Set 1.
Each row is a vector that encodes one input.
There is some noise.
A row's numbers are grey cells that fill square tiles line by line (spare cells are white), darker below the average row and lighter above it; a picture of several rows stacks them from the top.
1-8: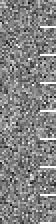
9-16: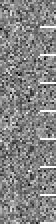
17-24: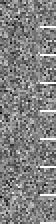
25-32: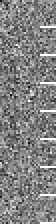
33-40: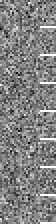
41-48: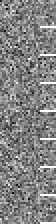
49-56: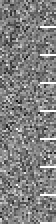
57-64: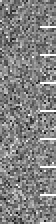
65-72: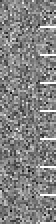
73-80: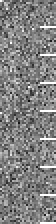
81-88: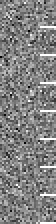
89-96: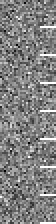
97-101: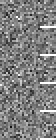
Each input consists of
four true/false values.
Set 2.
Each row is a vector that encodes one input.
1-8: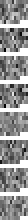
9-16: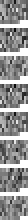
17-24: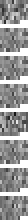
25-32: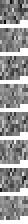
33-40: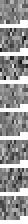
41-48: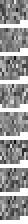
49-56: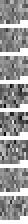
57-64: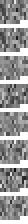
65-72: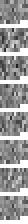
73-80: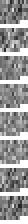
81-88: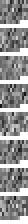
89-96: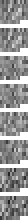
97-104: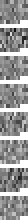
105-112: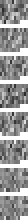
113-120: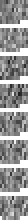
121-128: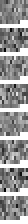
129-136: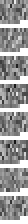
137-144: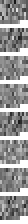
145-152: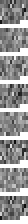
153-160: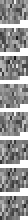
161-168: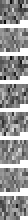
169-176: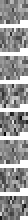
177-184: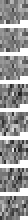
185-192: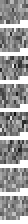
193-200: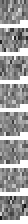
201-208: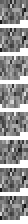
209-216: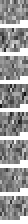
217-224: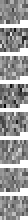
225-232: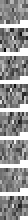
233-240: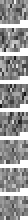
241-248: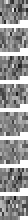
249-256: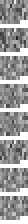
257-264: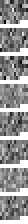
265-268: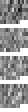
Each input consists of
four true/false values.
